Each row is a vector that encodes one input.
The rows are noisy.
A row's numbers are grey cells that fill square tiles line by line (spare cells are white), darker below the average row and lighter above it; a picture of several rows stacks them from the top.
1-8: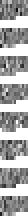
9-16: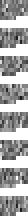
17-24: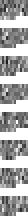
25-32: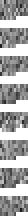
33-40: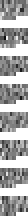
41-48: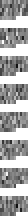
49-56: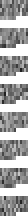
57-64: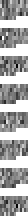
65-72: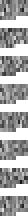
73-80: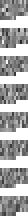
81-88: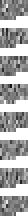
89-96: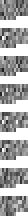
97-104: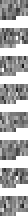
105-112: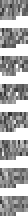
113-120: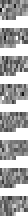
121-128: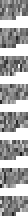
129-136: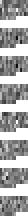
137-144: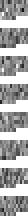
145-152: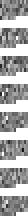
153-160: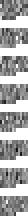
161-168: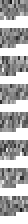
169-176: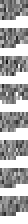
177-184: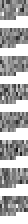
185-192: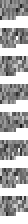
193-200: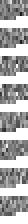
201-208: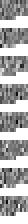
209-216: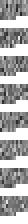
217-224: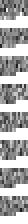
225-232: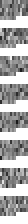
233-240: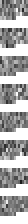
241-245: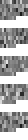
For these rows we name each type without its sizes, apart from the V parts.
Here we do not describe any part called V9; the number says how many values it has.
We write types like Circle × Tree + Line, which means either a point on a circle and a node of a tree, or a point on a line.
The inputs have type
(Bool × Bool × Bool + Line) × V9.
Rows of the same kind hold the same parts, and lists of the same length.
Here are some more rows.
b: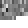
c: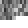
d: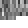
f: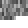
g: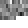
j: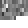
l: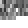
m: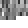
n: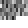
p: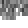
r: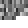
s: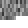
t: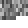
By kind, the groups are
b, f, g, j, s
c, d, l, m, n, p, r, t

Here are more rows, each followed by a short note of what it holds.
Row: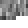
a point on a line and a value of V9
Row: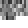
three true/false values and a value of V9
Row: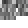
three true/false values and a value of V9
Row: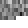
a point on a line and a value of V9
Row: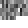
three true/false values and a value of V9
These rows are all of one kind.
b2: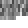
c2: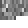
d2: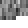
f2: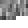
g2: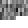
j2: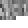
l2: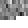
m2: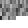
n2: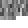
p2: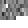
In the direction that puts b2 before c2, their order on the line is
l2, f2, j2, m2, b2, n2, d2, p2, g2, c2.
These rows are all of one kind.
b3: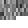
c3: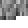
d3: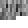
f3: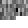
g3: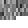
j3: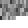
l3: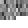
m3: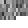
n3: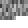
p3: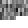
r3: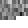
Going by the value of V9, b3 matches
g3, l3 and m3.
